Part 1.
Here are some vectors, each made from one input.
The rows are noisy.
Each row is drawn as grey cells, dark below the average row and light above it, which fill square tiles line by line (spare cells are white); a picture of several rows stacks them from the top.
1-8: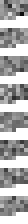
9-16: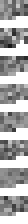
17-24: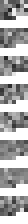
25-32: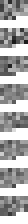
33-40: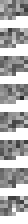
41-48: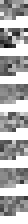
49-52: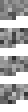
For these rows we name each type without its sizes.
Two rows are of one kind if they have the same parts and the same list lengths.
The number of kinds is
3.
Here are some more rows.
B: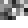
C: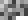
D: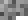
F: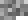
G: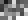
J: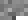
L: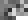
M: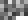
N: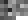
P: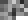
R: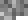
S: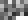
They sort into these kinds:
B, L, M, N, S
C, D
F, G, J, P, R

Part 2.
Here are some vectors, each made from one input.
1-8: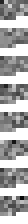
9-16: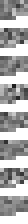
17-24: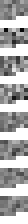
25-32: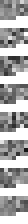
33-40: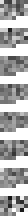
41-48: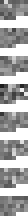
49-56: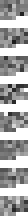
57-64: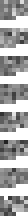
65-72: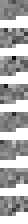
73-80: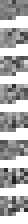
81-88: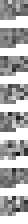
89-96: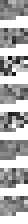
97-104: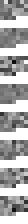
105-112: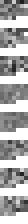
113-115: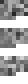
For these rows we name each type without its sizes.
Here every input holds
either a point on a line, or four true/false values.
